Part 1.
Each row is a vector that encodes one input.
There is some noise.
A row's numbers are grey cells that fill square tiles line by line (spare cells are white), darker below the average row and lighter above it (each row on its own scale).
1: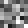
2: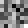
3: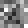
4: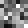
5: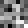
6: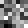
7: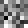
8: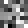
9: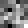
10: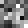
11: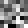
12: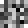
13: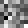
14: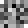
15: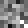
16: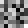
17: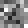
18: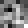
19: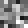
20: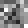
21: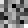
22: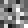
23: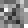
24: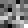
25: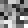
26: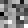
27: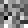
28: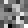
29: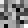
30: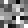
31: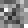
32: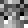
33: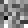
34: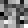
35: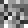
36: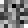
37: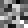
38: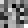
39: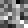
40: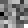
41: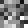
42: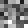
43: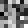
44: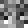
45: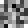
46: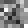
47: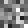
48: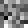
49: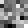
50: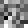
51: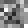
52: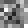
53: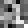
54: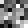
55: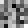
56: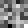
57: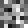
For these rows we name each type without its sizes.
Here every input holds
a list of points on a line.
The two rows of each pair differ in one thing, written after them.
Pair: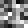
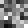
the place on the line in item 1 of the list
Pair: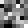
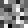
the place on the line in item 1 of the list
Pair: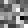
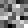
the place on the line in item 1 of the list
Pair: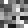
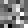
the place on the line in item 2 of the list
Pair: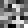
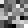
the place on the line in item 1 of the list
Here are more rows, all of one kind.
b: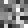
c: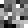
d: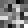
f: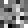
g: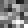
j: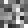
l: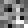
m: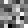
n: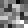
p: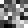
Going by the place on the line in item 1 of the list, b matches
f, j and m.
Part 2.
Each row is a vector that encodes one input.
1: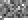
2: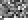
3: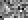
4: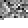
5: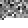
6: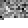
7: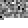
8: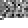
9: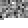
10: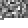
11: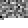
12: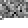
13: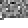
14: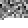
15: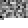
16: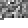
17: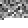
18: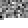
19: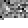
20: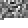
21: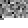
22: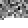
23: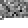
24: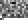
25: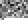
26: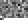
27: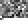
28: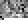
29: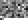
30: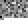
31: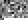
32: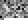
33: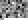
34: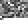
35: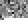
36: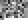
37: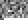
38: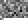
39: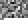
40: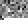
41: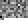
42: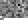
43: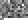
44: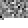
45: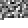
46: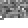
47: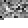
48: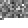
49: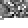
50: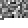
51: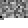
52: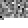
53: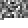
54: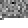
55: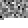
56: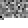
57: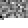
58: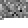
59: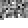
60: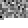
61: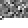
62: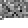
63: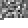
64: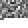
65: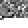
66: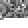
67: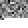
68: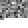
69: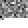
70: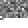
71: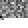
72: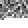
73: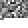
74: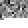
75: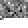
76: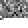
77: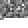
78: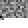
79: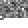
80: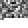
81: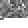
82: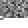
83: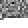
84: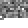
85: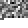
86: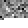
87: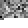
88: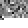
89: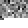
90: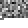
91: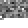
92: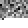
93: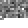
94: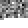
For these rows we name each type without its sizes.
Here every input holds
a node of a tree and a true/false value.
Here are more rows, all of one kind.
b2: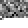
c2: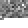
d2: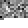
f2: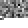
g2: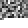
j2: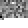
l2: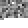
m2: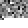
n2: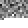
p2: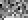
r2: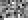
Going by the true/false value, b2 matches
c2, f2 and g2.
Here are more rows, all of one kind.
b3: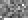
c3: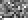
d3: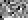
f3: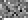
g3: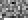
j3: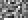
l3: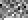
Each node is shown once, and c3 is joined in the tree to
b3 and f3.
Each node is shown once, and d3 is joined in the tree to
b3 and l3.
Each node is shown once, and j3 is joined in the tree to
g3.
